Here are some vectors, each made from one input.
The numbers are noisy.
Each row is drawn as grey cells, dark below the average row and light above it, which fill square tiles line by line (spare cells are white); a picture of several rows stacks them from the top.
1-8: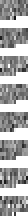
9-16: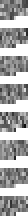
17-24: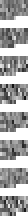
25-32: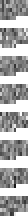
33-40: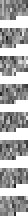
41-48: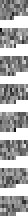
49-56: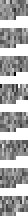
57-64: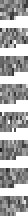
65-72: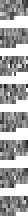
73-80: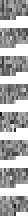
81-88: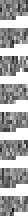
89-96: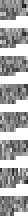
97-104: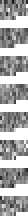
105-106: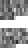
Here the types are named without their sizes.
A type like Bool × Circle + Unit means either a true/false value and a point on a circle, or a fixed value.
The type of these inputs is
Bool × Bool × Bool × Bool + Label.
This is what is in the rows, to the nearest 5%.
About 25% of them hold a label. The rest hold four true/false values.
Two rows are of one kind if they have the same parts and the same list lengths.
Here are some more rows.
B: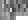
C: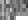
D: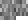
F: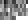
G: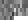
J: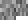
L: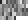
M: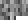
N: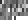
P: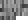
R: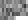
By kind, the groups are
B, C, D, G, J, M, P, R
F, L, N

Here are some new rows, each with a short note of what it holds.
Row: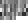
a label
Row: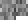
four true/false values
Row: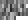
a label
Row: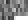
four true/false values
